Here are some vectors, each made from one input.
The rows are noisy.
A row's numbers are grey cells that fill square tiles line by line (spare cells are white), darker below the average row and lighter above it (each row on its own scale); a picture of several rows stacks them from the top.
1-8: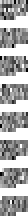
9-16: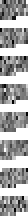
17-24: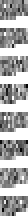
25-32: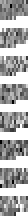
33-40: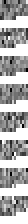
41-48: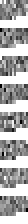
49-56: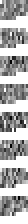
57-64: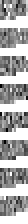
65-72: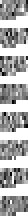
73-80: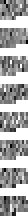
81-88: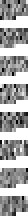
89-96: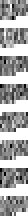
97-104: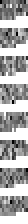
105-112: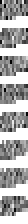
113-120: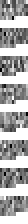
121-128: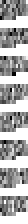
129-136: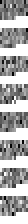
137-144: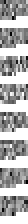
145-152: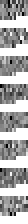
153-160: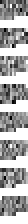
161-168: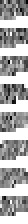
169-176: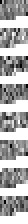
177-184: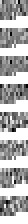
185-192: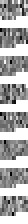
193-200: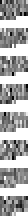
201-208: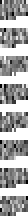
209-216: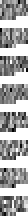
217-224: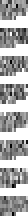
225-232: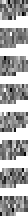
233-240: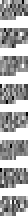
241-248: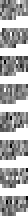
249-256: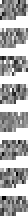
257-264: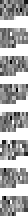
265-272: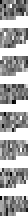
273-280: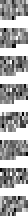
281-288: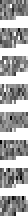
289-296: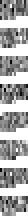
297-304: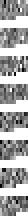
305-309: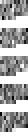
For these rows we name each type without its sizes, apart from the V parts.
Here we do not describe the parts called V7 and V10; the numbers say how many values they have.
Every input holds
a true/false value and a value of V7, together with either a point on a line, or a value of V10.
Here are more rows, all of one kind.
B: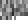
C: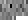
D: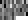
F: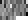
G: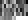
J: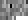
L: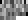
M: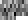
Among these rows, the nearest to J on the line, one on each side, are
B and C.
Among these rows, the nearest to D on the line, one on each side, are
F and G.
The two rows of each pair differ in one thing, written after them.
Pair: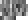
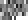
the true/false value
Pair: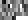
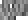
the value of V7
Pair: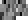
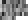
the value of V7
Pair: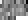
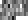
the true/false value
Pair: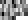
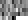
the value of V7
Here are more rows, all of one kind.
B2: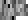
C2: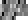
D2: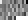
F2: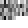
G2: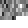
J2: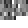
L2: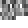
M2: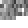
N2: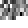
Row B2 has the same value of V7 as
C2 and F2.
